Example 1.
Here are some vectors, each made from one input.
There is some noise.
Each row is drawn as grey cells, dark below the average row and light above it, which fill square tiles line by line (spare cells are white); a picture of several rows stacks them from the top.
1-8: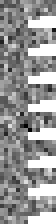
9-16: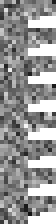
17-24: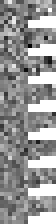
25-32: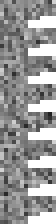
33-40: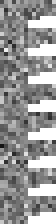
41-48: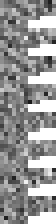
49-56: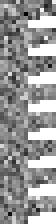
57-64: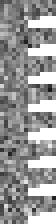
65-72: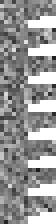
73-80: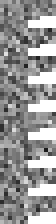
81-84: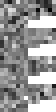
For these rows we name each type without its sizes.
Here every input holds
four true/false values.
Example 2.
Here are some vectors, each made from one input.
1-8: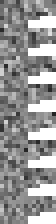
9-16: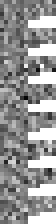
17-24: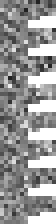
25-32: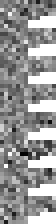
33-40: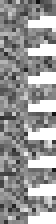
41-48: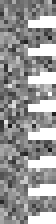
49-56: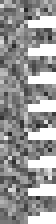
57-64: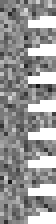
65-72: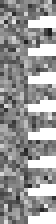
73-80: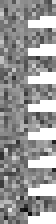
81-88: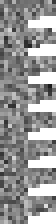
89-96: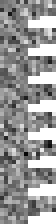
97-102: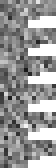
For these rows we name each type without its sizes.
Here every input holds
four true/false values.
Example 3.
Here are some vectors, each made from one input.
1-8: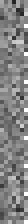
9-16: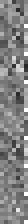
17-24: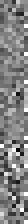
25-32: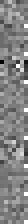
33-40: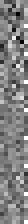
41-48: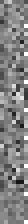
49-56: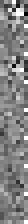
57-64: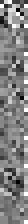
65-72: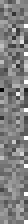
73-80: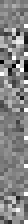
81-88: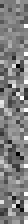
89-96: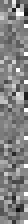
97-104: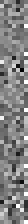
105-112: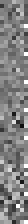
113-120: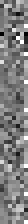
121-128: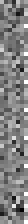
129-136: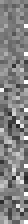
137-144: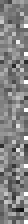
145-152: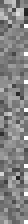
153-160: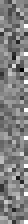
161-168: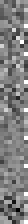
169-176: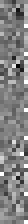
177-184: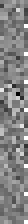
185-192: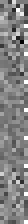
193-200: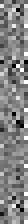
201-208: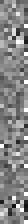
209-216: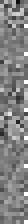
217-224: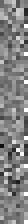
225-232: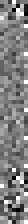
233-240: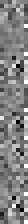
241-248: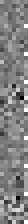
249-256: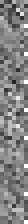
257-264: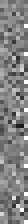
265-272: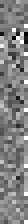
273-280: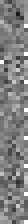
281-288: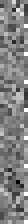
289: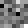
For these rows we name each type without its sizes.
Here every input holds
a point on a line.
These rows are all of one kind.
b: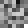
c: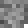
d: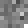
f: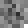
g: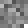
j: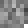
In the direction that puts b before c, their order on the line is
b, f, d, g, c, j.
